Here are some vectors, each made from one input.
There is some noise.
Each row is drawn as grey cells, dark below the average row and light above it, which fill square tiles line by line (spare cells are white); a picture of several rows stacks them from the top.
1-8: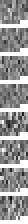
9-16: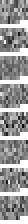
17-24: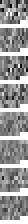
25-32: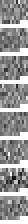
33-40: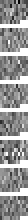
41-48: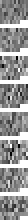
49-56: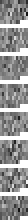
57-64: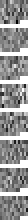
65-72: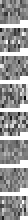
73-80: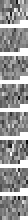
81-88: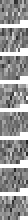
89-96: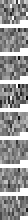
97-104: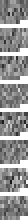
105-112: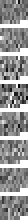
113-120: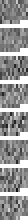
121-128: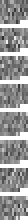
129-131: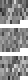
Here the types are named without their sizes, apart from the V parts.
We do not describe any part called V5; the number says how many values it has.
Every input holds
a list of items, each a true/false value and a value of V5.
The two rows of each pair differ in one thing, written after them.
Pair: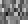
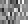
the true/false value in item 1 of the list
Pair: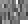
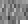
the true/false value in item 1 of the list
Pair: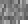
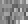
the value of V5 in item 1 of the list
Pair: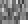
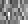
the true/false value in item 2 of the list
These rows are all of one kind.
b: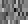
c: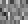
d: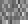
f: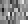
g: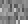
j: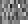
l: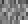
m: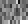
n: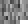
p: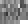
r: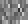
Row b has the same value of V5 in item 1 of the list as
f and n.
